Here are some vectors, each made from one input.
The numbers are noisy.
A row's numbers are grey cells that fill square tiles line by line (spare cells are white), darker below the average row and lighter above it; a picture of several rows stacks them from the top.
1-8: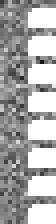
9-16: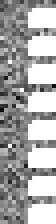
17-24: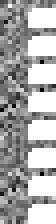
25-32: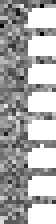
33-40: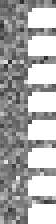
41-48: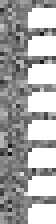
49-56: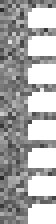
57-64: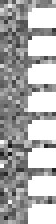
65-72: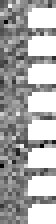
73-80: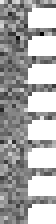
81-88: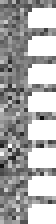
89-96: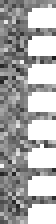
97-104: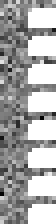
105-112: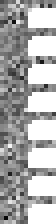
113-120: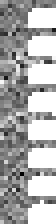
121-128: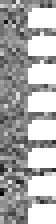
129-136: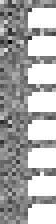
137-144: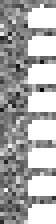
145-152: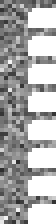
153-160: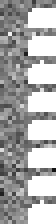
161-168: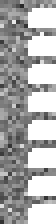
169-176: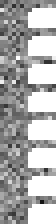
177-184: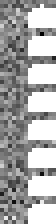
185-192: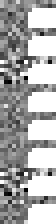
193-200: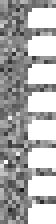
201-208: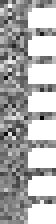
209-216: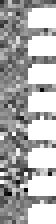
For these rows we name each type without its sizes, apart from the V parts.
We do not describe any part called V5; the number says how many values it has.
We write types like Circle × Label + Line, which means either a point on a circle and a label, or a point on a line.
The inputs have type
List(Bool × (Line + V5)).
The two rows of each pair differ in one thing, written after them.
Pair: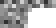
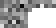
the true/false value in item 2 of the list
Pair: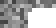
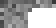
the place on the line in item 2 of the list
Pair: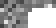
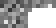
the place on the line in item 2 of the list
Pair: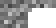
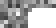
the true/false value in item 2 of the list
